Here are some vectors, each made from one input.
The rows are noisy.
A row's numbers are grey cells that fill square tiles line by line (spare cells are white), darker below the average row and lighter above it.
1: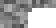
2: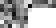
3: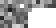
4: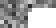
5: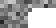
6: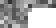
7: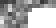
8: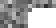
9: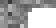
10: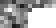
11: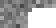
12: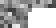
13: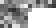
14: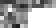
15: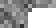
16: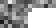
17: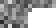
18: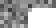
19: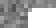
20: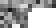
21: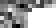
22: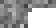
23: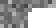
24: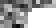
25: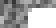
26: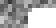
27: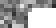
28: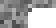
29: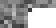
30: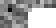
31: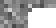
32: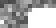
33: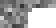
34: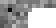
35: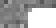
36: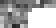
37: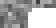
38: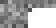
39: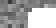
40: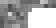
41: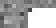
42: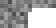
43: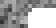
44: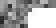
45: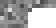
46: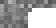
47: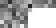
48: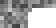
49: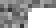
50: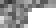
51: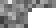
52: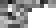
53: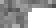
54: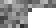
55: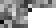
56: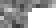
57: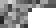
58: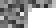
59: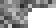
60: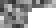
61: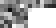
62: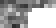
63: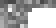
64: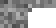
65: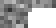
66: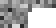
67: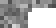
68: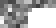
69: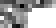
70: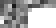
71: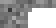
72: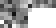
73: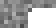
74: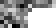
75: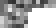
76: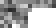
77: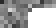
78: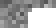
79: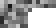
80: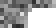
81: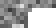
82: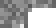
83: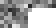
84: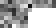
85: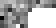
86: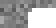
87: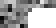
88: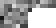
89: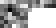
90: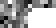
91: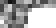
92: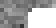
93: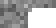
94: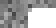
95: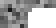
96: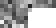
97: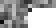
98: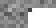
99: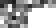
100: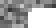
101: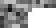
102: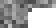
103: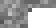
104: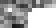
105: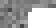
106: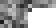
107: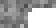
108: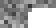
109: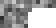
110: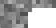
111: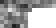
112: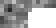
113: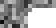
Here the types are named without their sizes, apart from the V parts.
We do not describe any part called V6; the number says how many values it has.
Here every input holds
a label, together with either a point on a line, or a value of V6.
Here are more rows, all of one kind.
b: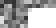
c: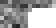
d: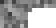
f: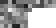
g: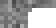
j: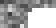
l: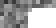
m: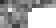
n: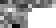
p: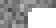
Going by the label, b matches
c and n.
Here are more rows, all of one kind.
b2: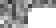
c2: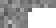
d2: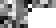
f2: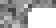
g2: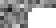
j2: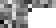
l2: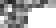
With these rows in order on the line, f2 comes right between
b2 and d2.
